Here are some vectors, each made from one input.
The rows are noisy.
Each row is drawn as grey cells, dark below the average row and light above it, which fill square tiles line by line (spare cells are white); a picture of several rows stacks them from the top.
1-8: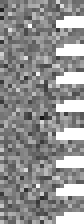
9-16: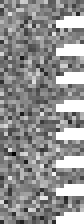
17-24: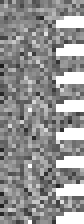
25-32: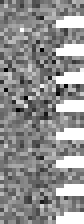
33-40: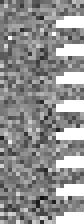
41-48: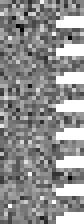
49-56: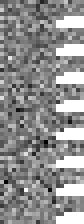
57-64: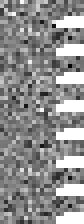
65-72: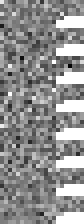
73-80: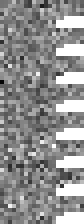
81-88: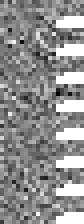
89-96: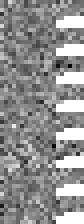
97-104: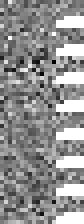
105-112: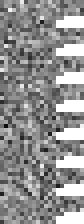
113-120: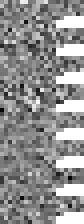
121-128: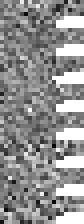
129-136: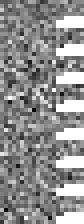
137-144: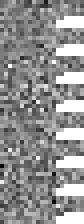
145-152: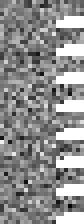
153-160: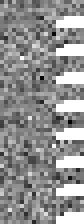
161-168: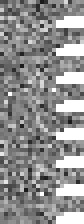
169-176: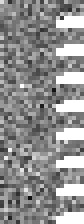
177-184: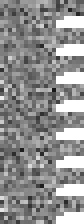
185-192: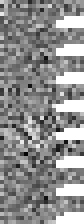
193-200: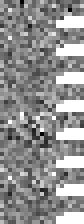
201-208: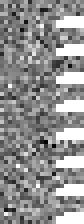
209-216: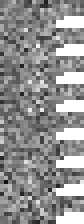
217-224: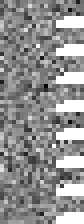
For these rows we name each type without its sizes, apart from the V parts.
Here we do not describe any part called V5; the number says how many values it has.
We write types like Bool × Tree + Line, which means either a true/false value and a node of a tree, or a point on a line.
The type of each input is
Label × Label + V5.
